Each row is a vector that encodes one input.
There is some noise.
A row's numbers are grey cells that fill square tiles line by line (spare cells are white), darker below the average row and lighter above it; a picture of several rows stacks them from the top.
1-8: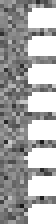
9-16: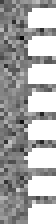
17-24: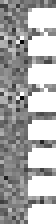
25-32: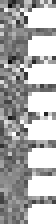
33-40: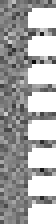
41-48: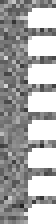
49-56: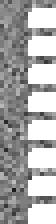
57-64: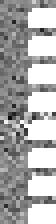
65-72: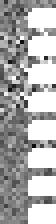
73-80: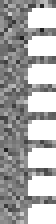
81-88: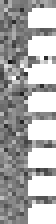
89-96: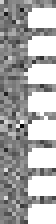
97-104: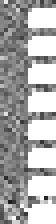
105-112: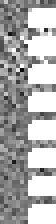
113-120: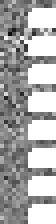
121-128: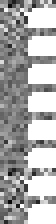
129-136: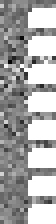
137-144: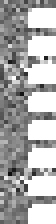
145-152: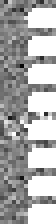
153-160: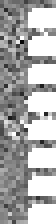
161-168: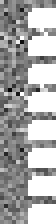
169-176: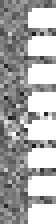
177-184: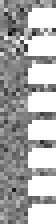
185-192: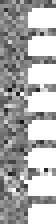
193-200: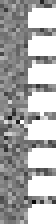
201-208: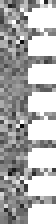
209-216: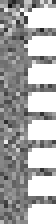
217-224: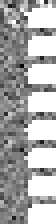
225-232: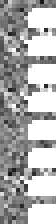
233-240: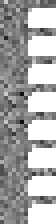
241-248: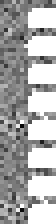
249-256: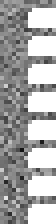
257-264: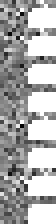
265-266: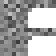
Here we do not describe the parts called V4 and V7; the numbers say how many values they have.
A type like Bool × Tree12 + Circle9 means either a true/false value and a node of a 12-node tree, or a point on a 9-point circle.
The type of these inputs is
Line9 × (Line9 + V7) + V4.
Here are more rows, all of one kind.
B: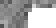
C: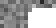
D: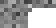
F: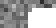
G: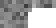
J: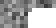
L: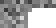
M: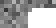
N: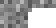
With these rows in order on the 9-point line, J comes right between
G and M.
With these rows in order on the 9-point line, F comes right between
C and G.
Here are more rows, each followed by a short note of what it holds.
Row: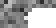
a point on each of two 9-point lines
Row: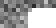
a point on each of two 9-point lines
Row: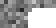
a point on each of two 9-point lines
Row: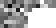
a value of V4
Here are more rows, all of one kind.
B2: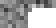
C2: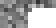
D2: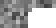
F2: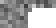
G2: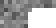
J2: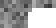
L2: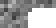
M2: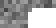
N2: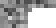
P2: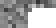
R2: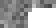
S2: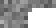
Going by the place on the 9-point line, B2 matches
D2 and J2.
